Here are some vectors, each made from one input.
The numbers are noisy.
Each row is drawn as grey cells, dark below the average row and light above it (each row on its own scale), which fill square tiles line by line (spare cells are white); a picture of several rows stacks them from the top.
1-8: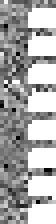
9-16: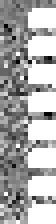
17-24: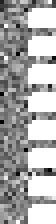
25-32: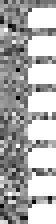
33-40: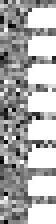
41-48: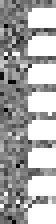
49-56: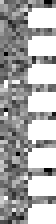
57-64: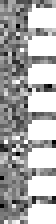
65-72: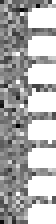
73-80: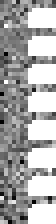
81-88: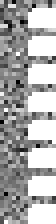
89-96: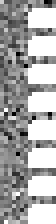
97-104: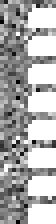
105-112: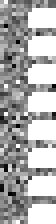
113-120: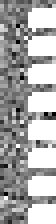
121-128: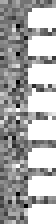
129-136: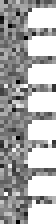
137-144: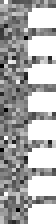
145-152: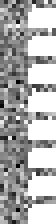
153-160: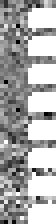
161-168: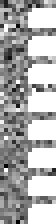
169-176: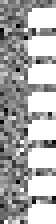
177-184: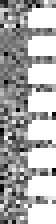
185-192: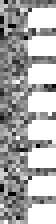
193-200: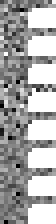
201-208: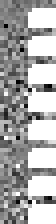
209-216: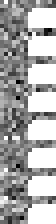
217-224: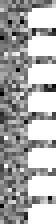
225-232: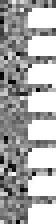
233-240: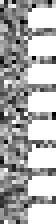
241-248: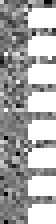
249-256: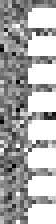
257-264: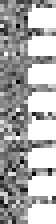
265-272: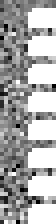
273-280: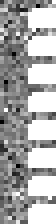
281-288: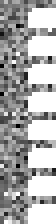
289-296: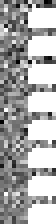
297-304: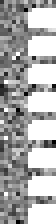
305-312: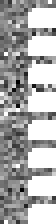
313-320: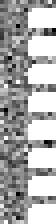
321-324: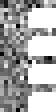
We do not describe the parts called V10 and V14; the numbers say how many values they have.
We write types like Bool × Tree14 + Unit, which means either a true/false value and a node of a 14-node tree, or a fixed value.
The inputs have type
(Bool × Label11 + V10) × V14.
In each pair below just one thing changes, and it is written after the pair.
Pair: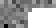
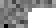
the label
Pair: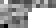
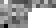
the label
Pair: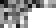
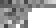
the value of V14
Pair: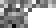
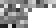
the true/false value
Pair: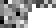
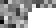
the label
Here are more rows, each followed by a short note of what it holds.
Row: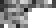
a value of V10 and a value of V14
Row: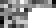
a value of V10 and a value of V14
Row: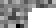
one of 11 labels, a true/false value and a value of V14
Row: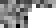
one of 11 labels, a true/false value and a value of V14
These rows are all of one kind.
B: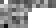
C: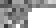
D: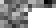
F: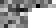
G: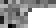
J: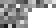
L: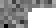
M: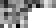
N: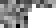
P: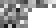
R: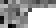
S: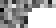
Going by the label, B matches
G, N and R.
